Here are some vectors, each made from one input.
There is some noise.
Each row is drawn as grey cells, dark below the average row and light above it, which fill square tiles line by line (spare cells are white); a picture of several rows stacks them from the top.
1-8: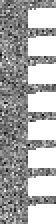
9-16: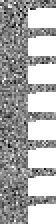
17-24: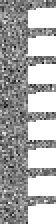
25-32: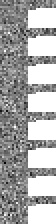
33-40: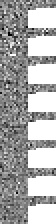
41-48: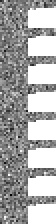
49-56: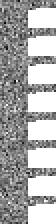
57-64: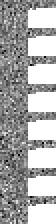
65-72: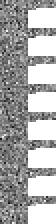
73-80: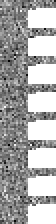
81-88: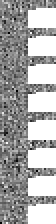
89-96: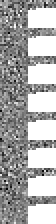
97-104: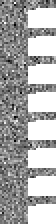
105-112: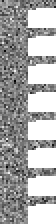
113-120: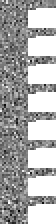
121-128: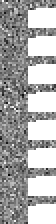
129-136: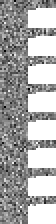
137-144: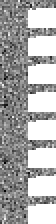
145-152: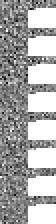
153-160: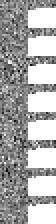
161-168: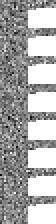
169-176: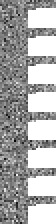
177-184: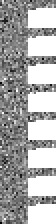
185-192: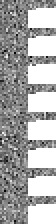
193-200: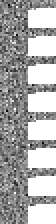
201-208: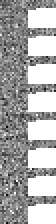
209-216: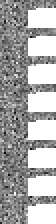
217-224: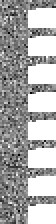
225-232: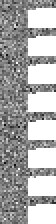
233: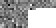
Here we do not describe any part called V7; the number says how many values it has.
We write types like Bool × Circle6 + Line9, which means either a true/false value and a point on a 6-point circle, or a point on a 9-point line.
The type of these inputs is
(Tree8 + V7) × Tree9 × Tree9 × (Tree9 + Unit).
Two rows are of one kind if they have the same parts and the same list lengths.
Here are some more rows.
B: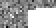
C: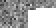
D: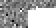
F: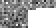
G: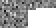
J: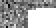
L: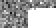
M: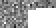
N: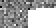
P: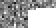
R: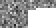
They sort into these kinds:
B, J
C, G
D, L, M, N, P
F, R

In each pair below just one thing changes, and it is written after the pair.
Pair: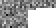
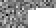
the value of V7
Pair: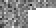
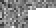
the value of V7
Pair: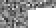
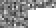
the node of one of the three trees
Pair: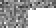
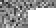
the node of one of the three trees
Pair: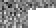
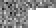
the value of V7
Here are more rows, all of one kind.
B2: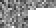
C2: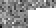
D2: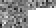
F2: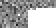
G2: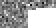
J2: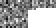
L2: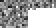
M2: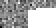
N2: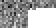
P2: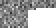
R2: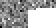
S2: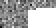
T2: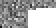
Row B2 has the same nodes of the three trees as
M2, R2 and S2.
